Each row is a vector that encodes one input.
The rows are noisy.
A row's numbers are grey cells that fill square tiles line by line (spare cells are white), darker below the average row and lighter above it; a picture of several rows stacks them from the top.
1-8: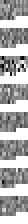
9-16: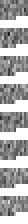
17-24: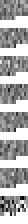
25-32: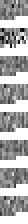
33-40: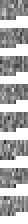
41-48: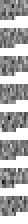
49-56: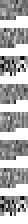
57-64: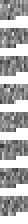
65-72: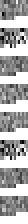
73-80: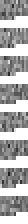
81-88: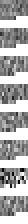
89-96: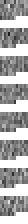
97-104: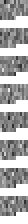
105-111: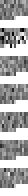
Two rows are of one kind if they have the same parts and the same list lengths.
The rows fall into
3 kinds.
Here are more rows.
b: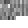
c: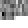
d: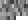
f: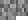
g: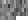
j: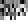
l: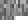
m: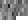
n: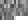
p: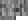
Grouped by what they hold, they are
b, c, l, n
d, f, g, m, p
j

